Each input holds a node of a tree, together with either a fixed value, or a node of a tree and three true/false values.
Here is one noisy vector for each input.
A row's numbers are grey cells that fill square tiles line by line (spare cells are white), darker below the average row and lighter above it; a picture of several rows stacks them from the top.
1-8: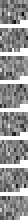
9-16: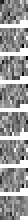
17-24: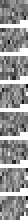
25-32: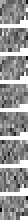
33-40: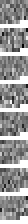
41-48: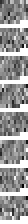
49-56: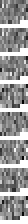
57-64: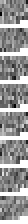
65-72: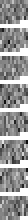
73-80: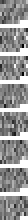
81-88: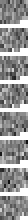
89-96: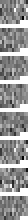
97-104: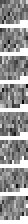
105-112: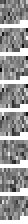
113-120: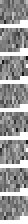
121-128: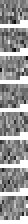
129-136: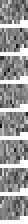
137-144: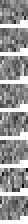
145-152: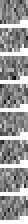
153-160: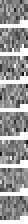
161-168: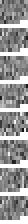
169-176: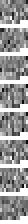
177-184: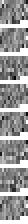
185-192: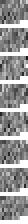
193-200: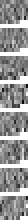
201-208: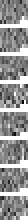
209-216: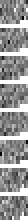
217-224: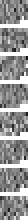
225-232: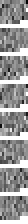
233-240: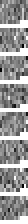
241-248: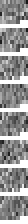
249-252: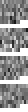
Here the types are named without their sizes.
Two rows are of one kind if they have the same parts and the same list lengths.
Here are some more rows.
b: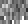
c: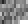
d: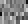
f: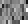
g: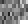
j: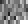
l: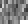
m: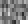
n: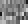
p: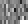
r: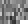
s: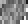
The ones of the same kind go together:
b, c, g, j, l, m, p, r
d, f, n, s

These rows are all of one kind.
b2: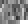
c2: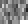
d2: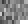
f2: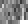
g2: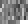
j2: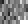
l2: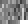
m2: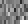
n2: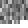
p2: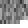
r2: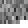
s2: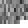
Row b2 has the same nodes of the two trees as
f2, g2 and l2.
